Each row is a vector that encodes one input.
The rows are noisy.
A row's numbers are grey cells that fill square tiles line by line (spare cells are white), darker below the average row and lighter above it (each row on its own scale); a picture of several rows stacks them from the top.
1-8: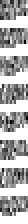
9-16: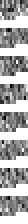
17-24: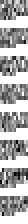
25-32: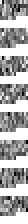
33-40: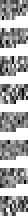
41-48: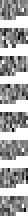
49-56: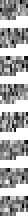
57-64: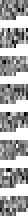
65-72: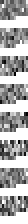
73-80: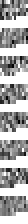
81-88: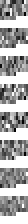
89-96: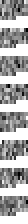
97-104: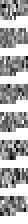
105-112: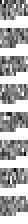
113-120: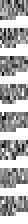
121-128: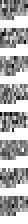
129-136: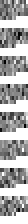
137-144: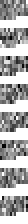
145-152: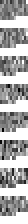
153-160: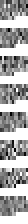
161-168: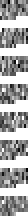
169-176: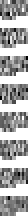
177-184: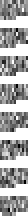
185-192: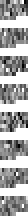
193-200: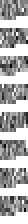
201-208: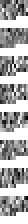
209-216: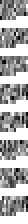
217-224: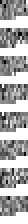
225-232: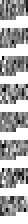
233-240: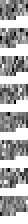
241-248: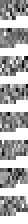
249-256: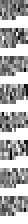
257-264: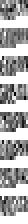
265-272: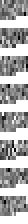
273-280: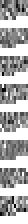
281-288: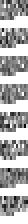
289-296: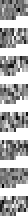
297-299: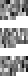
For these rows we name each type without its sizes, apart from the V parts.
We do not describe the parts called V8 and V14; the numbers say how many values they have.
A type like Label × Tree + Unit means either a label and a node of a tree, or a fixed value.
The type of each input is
Bool × Bool × Bool × Bool + Line × (Line + V14) + V8.
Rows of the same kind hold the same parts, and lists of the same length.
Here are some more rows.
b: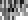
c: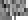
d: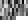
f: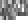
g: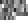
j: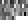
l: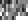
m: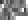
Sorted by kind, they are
b
c, f, g, j, m
d
l

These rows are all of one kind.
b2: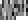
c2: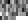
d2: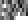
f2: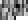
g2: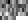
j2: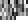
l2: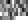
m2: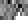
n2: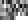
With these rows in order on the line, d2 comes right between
j2 and n2.
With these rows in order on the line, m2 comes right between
c2 and g2.
